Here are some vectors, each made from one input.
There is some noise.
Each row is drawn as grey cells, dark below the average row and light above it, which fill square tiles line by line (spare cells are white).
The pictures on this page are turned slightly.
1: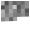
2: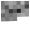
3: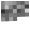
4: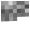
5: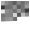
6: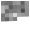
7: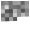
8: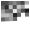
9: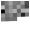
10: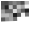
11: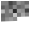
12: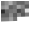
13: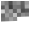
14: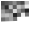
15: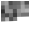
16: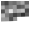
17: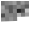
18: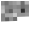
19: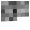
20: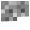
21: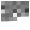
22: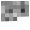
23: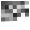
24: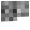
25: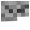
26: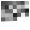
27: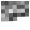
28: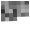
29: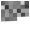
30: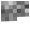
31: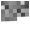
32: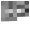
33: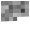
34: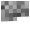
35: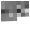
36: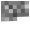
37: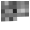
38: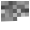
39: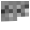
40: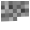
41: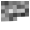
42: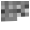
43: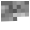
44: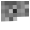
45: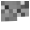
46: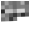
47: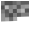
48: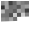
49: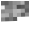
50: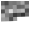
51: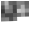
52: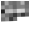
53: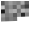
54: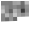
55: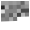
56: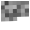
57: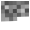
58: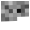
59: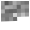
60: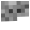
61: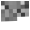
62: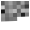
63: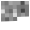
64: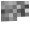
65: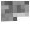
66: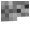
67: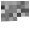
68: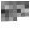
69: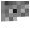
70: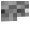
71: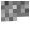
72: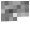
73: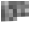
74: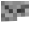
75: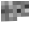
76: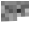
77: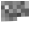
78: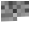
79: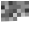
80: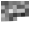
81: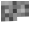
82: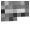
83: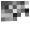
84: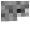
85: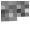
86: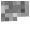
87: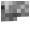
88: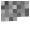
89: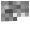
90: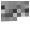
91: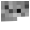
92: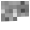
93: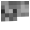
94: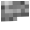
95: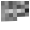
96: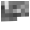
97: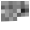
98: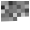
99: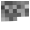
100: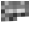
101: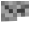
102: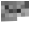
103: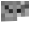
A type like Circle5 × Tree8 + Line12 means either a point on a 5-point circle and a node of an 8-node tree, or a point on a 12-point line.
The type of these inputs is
List3(Circle6).
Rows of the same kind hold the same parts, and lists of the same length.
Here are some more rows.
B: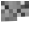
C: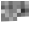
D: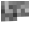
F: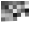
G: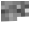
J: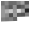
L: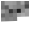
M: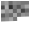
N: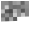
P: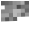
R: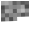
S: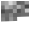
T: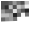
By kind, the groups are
B, J, P
C, D, G, M, N, S
F, T
L, R

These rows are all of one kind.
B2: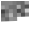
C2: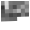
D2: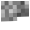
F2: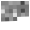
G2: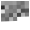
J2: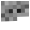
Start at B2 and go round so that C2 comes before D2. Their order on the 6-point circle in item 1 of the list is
B2, C2, D2, G2, F2, J2.
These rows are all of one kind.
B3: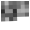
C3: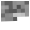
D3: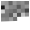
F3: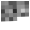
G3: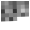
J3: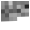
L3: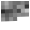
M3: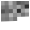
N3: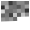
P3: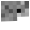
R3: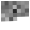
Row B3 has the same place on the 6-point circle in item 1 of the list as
F3 and G3.
